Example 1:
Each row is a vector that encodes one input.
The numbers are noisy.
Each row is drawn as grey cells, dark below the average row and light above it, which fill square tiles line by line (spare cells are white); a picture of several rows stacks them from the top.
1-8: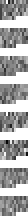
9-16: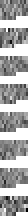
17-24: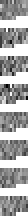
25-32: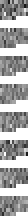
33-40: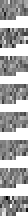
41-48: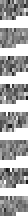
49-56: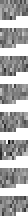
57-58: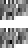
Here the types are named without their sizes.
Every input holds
either a point on a line, or three true/false values.
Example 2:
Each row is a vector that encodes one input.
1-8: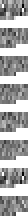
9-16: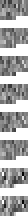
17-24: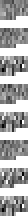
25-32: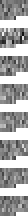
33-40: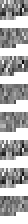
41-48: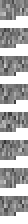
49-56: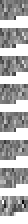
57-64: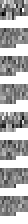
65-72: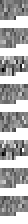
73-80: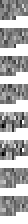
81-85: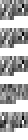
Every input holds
a point on a 5-point line and a true/false value.
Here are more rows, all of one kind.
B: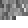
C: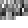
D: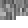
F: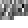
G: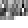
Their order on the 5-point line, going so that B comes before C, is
B, C, G, D, F.
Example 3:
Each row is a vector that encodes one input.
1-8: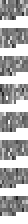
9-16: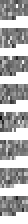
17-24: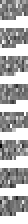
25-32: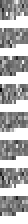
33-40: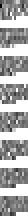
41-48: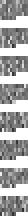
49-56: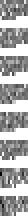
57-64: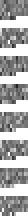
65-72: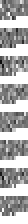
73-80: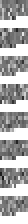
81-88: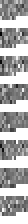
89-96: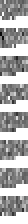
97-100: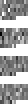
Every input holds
either one of 6 labels, or four true/false values.
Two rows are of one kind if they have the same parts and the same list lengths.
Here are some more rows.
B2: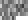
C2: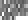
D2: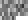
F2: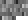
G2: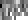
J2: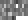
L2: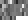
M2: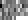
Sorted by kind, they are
B2, C2, D2, F2, J2, L2
G2, M2

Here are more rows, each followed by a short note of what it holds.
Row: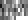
one of 6 labels
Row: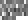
four true/false values
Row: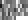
one of 6 labels
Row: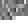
four true/false values
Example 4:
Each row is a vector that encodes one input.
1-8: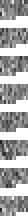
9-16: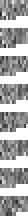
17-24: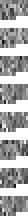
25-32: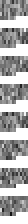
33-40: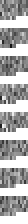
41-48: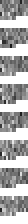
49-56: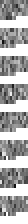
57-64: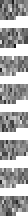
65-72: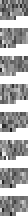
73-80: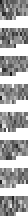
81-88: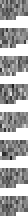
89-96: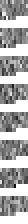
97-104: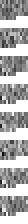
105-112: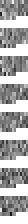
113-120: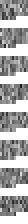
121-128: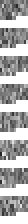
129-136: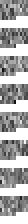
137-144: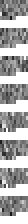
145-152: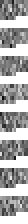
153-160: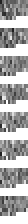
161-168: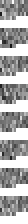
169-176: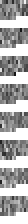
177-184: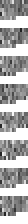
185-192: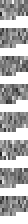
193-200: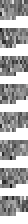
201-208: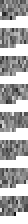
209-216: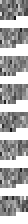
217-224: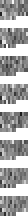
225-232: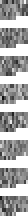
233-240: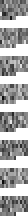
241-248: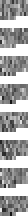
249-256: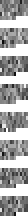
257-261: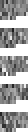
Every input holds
either a node of a 15-node tree, or three true/false values.
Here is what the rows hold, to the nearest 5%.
About 60% of them hold a node of a 15-node tree. The rest hold three true/false values.
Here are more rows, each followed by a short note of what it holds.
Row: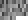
a node of a 15-node tree
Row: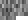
a node of a 15-node tree
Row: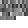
a node of a 15-node tree
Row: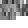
a node of a 15-node tree
